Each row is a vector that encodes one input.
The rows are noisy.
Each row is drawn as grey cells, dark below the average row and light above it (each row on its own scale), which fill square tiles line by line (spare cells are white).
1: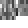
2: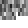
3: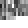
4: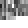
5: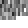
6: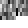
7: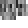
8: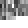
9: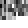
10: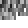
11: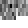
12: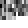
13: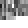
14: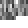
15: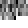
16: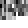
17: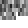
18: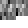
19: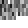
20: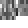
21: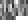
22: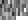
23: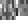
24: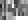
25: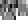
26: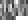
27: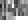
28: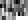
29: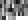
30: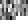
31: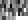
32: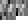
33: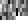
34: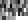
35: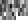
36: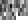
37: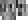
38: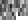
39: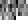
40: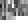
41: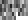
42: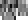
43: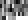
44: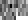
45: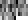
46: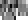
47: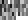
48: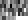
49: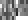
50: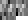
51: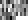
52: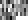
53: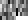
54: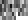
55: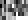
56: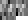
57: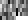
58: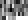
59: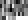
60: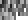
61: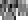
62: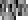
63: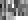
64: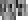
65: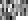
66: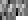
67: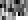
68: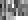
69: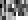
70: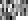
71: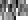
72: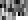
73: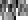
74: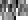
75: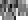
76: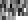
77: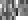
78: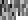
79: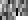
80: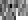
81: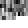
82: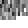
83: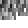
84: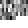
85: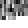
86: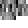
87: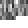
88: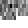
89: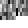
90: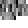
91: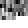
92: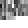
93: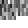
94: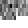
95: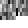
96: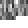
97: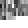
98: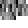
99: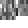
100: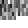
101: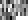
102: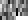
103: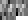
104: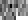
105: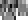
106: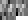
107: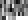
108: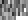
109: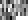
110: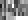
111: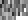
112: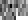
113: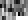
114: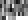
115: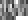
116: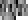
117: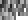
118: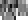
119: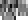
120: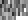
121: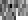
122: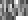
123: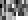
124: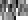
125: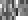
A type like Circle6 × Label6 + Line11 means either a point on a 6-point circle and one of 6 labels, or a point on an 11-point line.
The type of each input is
Line5 + Line15.
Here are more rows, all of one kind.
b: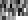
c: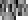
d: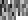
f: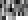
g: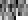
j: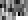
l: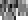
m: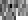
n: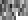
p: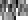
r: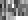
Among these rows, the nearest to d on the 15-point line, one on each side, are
b and n.
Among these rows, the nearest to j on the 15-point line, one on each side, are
b and f.
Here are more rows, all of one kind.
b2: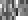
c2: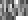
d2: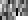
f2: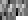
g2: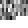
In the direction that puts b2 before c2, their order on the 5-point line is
f2, d2, b2, c2, g2.
